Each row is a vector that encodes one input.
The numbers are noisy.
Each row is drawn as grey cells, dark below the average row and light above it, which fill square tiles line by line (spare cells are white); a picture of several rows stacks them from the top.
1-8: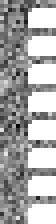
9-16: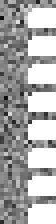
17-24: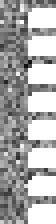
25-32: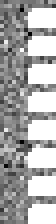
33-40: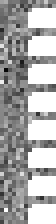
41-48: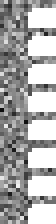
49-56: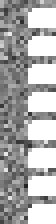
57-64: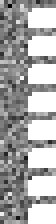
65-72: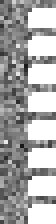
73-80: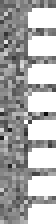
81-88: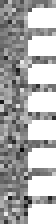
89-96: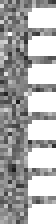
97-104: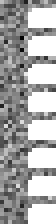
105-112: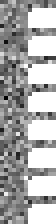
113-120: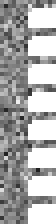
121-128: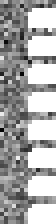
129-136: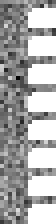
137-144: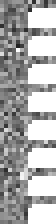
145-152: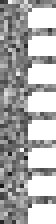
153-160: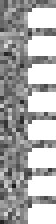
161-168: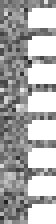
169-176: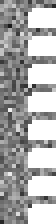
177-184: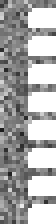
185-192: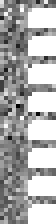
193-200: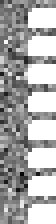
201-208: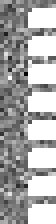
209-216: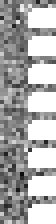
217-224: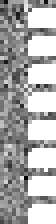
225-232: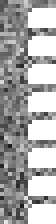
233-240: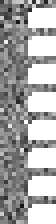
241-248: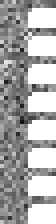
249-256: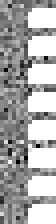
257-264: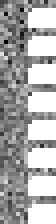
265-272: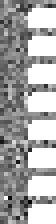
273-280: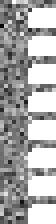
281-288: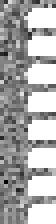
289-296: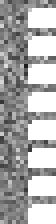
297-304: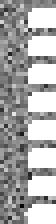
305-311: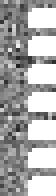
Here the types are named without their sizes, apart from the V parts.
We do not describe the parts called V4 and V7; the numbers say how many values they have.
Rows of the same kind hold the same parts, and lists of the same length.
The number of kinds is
4.
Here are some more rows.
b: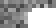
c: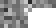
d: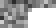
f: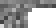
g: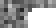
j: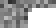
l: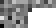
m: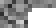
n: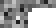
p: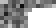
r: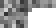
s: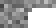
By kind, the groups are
b, f, r, s
c, d, g, j, p
l, m
n

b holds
three true/false values and a value of V4.
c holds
a point on a line and three true/false values.
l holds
a value of V4 and a value of V7.
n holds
a point on a line and a value of V7.
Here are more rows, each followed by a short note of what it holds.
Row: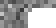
a point on a line and three true/false values
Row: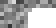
a point on a line and three true/false values
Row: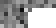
a point on a line and three true/false values
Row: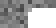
a point on a line and three true/false values
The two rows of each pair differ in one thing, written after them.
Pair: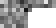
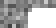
the value of V4
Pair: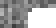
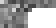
the value of V4
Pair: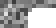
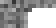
one of the three true/false values
